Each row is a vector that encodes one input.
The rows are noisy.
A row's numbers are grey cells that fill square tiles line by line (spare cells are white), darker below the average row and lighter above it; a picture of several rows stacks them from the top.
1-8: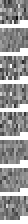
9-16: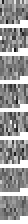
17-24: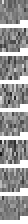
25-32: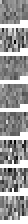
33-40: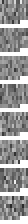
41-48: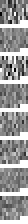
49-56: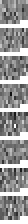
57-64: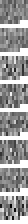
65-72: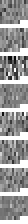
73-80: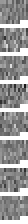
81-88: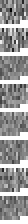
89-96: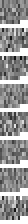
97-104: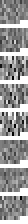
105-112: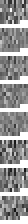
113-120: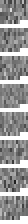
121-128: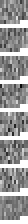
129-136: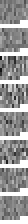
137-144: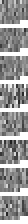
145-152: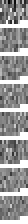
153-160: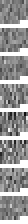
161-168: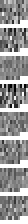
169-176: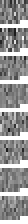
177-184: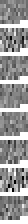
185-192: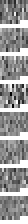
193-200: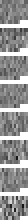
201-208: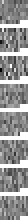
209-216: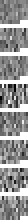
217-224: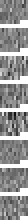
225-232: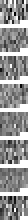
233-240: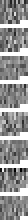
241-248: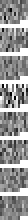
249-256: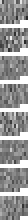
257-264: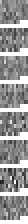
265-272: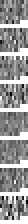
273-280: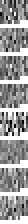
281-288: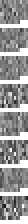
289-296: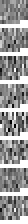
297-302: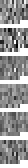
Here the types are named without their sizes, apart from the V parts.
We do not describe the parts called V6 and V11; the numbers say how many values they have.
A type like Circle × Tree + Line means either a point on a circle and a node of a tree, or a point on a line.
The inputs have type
(Bool × Bool × Bool + V6) × (Line + V11).
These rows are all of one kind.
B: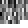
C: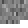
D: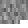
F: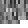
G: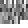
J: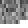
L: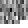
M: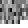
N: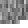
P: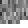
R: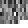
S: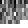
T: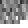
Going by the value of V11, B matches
M and P.
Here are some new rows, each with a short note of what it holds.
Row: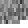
a value of V6 and a value of V11
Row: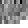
a value of V6 and a value of V11
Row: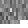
a value of V6 and a value of V11
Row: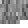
a point on a line and a value of V6
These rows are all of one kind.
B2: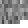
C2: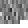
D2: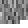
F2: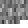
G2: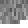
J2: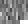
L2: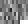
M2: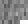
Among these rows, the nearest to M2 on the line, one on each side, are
B2 and L2.
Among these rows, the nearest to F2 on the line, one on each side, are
B2 and G2.
